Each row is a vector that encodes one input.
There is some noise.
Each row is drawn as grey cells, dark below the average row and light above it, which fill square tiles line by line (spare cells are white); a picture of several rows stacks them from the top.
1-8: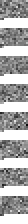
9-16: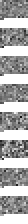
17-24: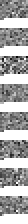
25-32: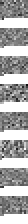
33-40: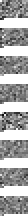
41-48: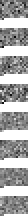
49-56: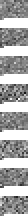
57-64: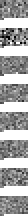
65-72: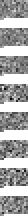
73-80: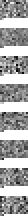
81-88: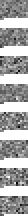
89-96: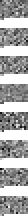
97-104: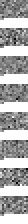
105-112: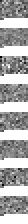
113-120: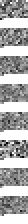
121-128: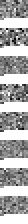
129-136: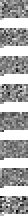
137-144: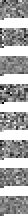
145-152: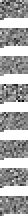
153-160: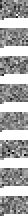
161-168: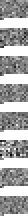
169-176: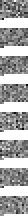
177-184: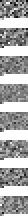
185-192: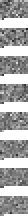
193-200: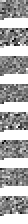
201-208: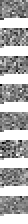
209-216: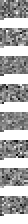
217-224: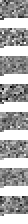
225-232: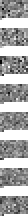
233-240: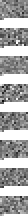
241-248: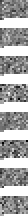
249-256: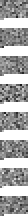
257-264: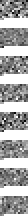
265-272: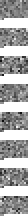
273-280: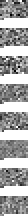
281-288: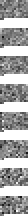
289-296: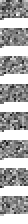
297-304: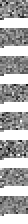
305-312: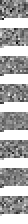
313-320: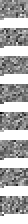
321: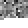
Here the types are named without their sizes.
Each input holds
either a label, or a point on a line, or four true/false values.
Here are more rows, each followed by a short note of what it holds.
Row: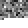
a label
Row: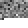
a label
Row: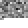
a label
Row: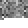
a point on a line
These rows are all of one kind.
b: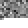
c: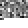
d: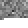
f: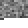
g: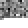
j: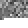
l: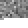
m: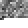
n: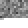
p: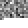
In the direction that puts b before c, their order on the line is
l, n, p, g, b, d, j, f, c, m.
